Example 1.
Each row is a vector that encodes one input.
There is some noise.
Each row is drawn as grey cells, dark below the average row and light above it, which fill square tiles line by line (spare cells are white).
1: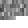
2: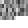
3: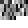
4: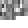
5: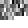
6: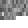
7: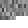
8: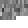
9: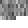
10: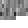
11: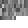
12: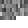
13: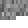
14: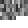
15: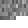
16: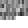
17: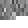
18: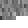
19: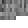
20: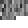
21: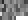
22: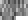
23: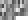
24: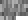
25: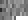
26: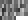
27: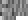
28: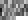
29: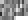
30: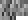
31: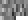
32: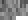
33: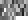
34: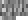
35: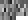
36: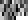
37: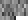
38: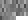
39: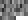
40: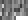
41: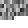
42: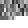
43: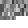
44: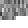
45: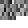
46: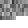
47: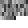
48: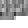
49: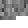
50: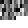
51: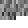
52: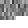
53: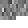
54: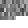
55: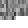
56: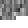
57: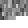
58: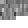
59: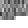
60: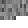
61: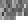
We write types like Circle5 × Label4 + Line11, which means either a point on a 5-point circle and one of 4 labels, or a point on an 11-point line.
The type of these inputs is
Bool × Bool × Bool + Tree8 + Unit.
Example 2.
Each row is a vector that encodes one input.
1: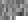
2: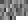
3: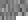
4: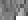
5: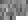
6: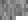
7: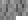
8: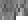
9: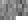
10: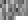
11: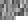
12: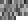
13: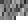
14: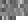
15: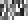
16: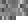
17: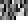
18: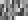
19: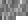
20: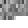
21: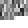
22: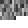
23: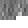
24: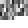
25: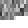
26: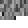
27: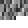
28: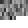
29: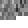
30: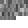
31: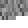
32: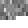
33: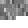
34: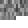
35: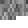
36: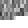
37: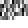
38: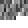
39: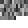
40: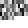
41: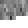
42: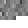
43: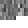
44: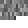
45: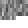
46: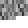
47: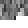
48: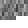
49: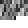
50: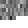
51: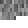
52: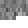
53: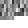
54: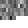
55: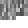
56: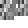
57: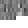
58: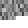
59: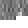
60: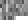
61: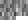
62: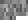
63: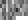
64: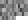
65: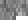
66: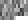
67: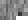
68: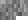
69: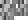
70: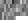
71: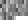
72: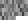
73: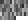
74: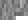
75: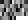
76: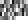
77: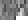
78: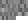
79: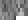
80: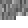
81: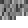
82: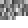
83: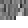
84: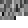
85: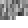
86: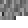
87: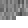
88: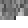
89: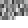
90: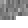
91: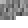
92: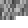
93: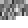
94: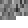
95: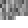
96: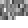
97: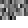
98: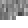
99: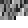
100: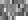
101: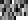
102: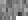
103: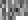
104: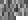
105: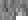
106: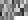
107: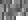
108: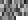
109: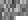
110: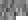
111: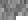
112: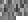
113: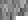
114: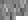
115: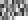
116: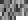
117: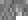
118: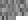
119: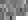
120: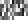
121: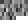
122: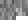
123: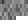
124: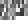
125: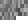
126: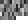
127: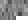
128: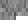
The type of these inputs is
Bool × Bool × Bool + Tree11 + Unit.
